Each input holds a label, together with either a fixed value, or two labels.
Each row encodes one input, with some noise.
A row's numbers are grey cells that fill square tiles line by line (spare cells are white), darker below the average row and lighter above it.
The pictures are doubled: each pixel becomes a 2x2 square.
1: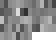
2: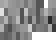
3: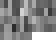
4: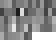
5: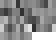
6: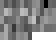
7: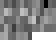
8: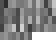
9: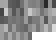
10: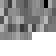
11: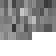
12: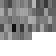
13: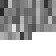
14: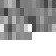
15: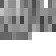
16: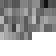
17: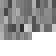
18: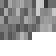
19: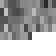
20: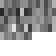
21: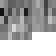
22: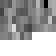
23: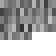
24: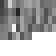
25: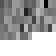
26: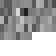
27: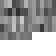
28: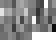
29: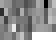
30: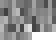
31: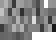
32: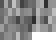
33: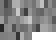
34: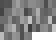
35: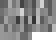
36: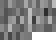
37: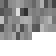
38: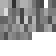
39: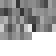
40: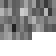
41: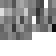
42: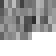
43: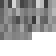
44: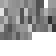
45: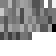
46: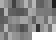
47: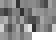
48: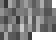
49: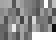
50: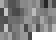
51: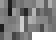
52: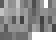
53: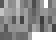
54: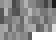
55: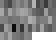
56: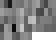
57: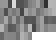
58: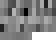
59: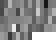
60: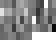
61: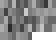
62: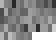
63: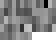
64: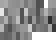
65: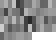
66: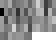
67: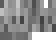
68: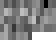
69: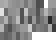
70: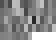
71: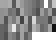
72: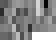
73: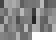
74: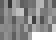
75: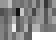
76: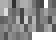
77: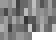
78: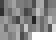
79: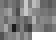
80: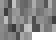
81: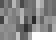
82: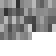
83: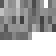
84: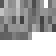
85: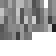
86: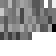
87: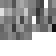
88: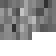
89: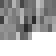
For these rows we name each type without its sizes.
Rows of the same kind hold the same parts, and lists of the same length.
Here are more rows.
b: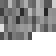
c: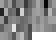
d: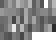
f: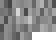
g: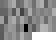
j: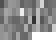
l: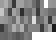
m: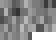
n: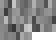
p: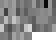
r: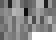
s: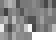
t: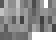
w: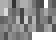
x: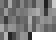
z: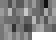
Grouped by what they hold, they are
b, c, f, g, j, m, n, p, r, s, x, z
d, l, t, w

